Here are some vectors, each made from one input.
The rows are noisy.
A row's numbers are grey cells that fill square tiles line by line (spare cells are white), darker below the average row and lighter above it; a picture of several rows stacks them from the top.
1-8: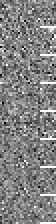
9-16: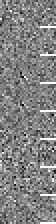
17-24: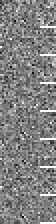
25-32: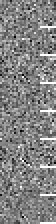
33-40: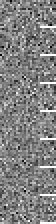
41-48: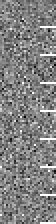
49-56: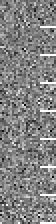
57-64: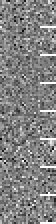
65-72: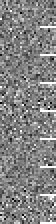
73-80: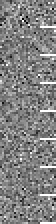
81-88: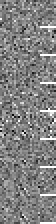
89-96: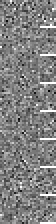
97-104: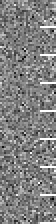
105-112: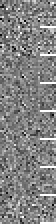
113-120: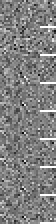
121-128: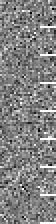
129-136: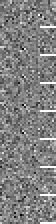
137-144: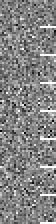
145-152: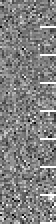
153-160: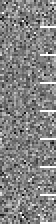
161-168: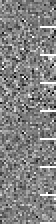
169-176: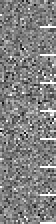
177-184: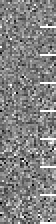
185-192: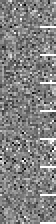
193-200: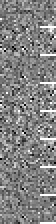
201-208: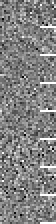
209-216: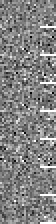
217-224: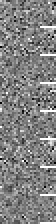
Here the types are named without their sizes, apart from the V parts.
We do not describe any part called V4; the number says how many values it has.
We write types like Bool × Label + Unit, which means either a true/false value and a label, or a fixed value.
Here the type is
(Circle + Unit) × Line × (Line + V4).
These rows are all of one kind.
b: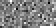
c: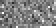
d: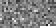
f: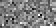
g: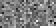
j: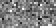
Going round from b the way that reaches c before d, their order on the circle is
b, f, c, j, d, g.
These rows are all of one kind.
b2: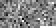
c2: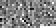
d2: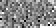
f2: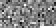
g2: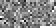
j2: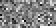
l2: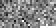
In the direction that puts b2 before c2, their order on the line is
g2, f2, b2, c2, l2, d2, j2.
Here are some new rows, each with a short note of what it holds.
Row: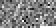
a point on a circle, a point on a line and a value of V4
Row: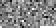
a point on a circle, a point on a line and a value of V4
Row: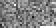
a point on a circle and a point on each of two lines
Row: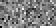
a point on a circle and a point on each of two lines
